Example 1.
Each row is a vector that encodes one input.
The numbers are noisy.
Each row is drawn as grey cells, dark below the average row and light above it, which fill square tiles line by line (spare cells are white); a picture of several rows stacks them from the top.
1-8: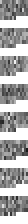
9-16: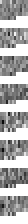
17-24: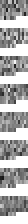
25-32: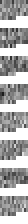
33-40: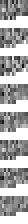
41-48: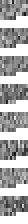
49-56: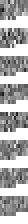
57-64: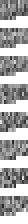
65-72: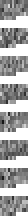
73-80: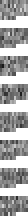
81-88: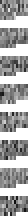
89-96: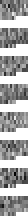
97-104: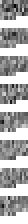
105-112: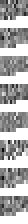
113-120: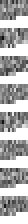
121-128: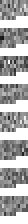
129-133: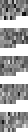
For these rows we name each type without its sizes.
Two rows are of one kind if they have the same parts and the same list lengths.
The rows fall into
6 kinds.
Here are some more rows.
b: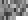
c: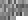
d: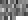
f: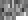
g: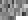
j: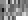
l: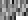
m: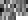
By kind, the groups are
b
c
d
f
g, l
j, m

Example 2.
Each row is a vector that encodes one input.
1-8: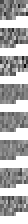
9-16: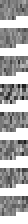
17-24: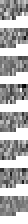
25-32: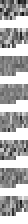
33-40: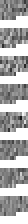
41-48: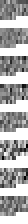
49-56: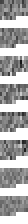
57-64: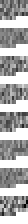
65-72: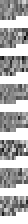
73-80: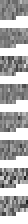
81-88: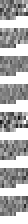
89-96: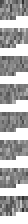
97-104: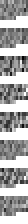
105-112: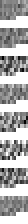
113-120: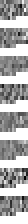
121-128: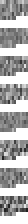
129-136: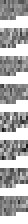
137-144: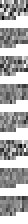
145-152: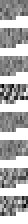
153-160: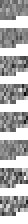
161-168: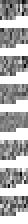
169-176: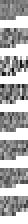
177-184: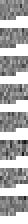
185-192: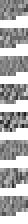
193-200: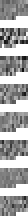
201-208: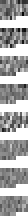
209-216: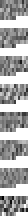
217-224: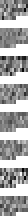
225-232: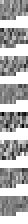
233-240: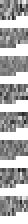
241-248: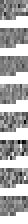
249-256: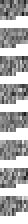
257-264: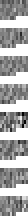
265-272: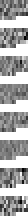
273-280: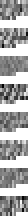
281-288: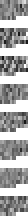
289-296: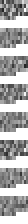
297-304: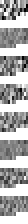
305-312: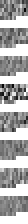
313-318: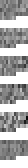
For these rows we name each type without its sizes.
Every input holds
a list of points on a line.
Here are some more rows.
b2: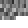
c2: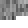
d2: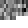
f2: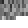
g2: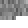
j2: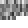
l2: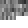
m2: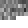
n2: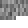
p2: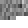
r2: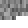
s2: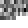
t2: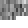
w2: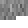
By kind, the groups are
b2, c2, d2, j2, p2, t2, w2
f2, n2
g2, l2, m2, r2
s2

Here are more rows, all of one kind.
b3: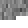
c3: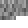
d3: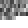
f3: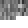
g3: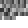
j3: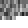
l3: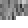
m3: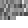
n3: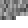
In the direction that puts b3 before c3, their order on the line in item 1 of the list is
b3, f3, l3, n3, g3, m3, j3, c3, d3.
